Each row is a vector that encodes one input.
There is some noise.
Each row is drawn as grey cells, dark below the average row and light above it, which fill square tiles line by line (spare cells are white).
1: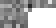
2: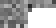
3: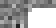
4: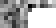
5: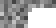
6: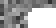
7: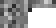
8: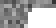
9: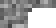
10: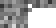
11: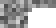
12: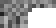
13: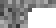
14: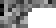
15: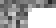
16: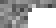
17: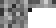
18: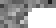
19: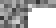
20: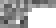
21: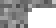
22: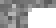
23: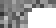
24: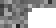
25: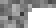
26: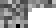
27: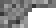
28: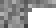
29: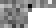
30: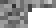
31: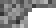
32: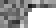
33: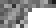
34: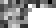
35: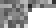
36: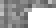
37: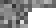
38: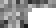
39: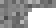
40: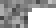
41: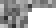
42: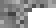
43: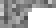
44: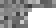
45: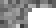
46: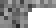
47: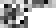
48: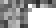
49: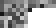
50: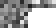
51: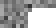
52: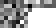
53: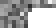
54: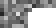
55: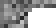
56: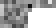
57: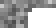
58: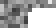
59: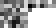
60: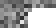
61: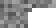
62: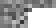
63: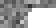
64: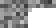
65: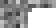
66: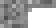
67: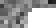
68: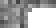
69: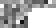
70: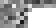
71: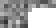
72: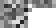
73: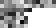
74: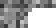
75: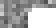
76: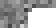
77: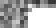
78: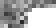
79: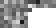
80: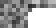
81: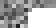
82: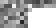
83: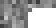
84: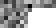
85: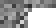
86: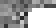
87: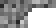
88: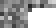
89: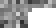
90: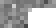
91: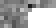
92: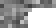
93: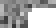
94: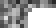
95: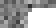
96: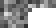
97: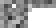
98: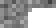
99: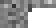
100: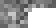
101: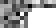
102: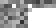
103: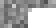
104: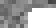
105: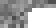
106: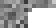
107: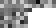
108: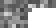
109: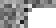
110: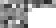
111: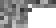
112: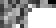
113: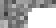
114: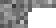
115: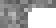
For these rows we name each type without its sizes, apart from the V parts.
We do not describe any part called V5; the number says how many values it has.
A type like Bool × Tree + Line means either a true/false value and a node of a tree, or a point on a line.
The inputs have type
Bool × (Line + V5).
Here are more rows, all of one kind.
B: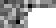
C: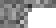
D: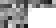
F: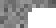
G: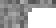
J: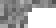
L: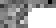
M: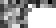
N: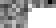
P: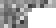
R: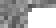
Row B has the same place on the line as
G and P.
